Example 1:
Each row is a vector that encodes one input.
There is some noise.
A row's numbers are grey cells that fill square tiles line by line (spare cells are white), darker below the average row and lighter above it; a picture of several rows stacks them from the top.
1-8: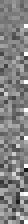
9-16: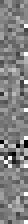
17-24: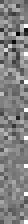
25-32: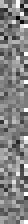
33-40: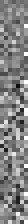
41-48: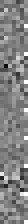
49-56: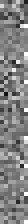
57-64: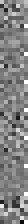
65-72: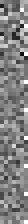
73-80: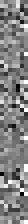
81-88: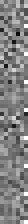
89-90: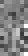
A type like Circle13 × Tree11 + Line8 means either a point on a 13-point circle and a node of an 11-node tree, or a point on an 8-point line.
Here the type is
Line9.
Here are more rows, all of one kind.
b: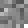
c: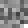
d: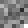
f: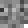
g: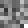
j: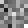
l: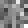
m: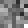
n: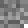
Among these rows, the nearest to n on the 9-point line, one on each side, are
f and l.
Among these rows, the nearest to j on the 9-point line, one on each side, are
c and m.
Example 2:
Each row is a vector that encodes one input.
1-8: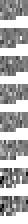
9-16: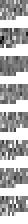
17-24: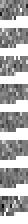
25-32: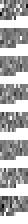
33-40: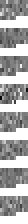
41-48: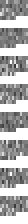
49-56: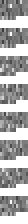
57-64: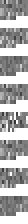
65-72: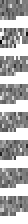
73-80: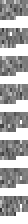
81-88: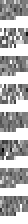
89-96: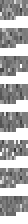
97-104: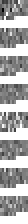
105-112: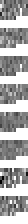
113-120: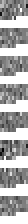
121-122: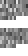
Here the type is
Bool × Bool × Bool + Unit.
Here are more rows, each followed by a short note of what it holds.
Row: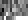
a fixed value
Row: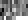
a fixed value
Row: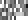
three true/false values
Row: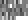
three true/false values
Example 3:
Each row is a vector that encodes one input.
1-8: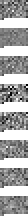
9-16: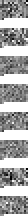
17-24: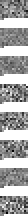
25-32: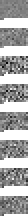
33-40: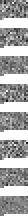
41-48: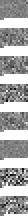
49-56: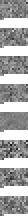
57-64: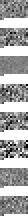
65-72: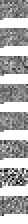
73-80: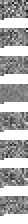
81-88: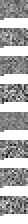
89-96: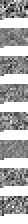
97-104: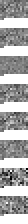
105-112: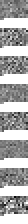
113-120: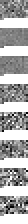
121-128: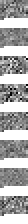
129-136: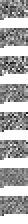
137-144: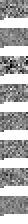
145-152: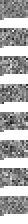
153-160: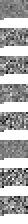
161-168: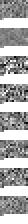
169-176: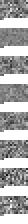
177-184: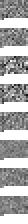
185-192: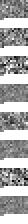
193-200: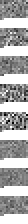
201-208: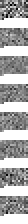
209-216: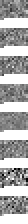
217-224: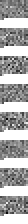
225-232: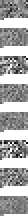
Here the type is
Bool × Bool × Bool × Bool.
